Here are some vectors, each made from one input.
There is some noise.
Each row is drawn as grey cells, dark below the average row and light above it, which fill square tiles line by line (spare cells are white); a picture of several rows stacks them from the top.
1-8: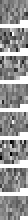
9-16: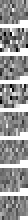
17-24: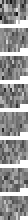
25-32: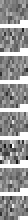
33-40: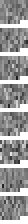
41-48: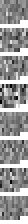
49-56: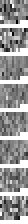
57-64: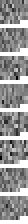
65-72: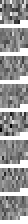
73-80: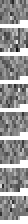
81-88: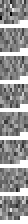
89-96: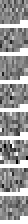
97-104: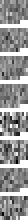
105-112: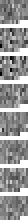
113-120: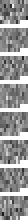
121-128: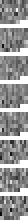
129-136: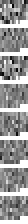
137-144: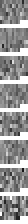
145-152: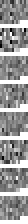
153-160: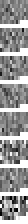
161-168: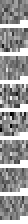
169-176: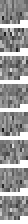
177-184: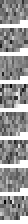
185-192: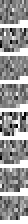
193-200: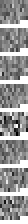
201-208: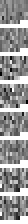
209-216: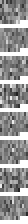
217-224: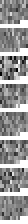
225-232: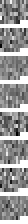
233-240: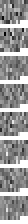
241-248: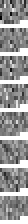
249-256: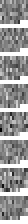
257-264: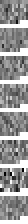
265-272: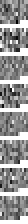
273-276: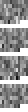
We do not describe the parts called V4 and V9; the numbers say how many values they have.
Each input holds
either a point on a 6-point line and a value of V4, or a point on an 11-point line, or a value of V9.
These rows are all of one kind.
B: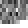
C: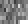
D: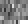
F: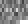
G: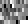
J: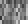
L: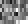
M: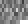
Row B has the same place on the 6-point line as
C and D.
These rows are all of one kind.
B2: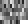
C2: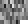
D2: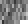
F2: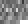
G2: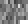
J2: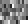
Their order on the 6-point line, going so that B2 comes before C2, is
F2, J2, B2, C2, G2, D2.
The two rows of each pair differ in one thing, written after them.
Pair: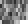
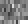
the value of V4
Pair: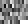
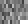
the place on the 6-point line
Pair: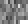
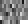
the place on the 6-point line
